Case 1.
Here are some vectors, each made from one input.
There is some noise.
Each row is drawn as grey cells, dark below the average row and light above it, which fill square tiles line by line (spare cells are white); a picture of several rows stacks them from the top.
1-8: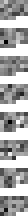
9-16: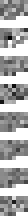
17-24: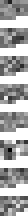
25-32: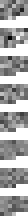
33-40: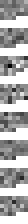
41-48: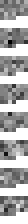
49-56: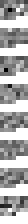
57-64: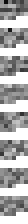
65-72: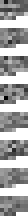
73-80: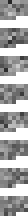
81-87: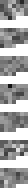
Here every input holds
either a point on an 8-point line, or four true/false values.
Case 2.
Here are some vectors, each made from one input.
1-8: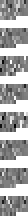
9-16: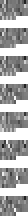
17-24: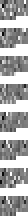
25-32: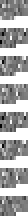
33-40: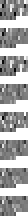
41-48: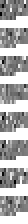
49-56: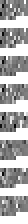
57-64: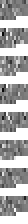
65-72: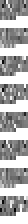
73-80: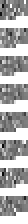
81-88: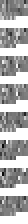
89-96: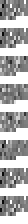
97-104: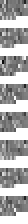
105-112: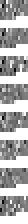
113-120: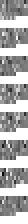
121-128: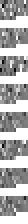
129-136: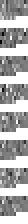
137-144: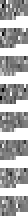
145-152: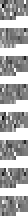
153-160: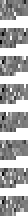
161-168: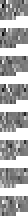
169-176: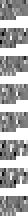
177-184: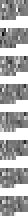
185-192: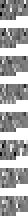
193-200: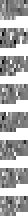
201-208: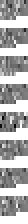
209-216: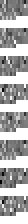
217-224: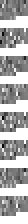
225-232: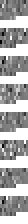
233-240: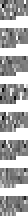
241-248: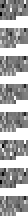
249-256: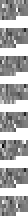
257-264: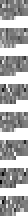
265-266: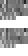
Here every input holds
either a node of an 8-node tree, or three true/false values.
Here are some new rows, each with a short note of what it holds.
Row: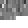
three true/false values
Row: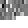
a node of an 8-node tree
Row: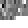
a node of an 8-node tree
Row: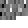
a node of an 8-node tree
